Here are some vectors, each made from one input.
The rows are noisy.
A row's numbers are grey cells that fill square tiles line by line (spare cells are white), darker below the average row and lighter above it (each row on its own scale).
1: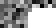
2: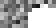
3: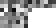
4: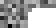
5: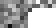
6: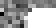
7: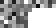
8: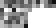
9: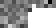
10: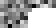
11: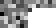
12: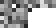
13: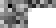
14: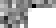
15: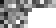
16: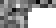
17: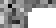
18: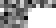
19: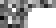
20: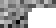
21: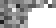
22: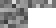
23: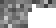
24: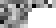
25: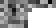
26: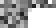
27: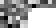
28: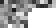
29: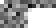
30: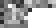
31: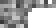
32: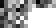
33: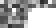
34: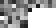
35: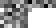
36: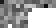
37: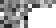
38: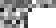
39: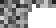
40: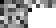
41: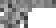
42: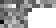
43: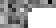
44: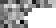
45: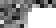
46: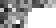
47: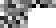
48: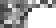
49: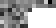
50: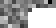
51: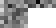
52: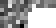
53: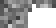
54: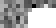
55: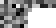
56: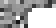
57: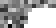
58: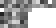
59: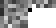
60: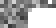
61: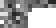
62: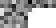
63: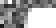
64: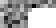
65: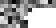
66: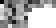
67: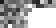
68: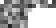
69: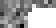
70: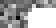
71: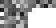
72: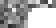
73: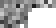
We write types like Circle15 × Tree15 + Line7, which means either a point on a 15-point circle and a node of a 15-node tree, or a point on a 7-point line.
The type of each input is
Bool × Bool × Bool × Tree8.
